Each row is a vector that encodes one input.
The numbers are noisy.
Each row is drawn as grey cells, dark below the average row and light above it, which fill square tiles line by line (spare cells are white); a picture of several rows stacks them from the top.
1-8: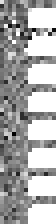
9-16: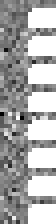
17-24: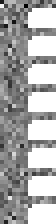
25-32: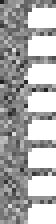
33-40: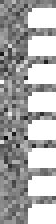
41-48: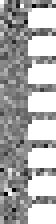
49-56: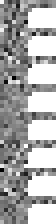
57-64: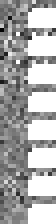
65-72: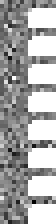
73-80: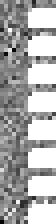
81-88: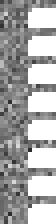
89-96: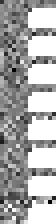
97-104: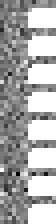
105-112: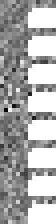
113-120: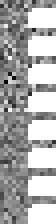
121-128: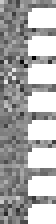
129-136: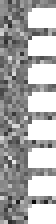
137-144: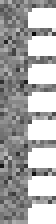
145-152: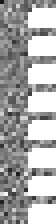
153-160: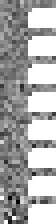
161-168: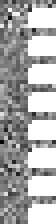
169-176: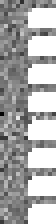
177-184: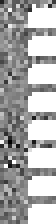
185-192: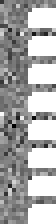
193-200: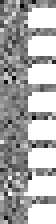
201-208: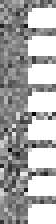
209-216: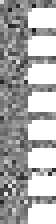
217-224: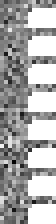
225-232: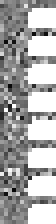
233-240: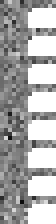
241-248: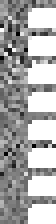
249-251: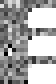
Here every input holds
either a point on a 9-point circle, or three true/false values, or a list of up to three points on a 6-point circle.
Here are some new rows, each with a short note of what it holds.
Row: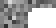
a point on a 9-point circle
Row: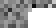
three true/false values
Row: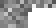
a list of two items
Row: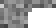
a list of three items
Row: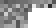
a list of three items
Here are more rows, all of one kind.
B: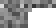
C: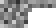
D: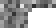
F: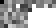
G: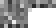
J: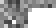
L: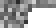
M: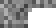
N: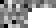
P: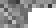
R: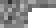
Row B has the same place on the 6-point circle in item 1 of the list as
D, F, M and R.
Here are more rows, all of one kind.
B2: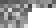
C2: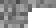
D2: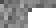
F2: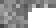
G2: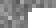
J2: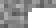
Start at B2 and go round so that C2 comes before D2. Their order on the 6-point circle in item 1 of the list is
B2, J2, F2, G2, C2, D2.
